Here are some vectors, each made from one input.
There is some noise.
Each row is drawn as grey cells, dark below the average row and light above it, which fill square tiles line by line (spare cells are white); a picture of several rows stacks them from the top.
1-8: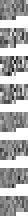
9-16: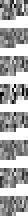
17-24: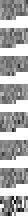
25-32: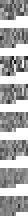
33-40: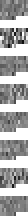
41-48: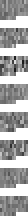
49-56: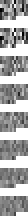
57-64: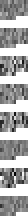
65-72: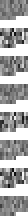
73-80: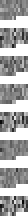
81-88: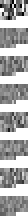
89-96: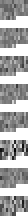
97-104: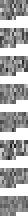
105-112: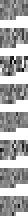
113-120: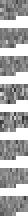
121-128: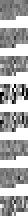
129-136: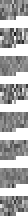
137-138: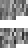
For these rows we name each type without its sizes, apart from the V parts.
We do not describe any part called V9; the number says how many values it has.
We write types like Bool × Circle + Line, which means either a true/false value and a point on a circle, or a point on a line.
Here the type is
(Bool × Bool × Bool + V9) × Circle.
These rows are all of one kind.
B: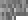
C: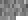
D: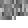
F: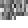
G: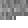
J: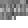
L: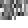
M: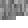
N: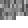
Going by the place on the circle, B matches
F, G and J.
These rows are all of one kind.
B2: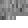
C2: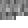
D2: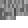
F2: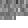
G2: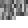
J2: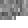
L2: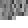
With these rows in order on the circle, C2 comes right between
F2 and G2.
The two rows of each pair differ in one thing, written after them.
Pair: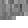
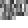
the value of V9
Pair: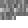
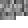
the value of V9
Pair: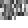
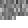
the place on the circle
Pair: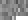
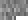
the place on the circle
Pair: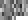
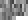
the place on the circle
